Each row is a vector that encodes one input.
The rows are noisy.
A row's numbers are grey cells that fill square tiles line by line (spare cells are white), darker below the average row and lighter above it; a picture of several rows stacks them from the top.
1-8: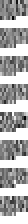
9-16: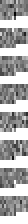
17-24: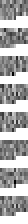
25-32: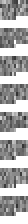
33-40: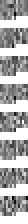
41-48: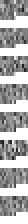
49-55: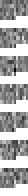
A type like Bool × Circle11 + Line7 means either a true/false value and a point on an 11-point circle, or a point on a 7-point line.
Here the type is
Bool × Tree7.
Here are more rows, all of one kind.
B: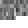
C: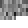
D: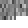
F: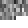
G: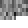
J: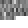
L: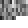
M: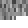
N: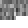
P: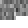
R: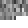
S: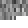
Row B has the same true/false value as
J, L, N and P.
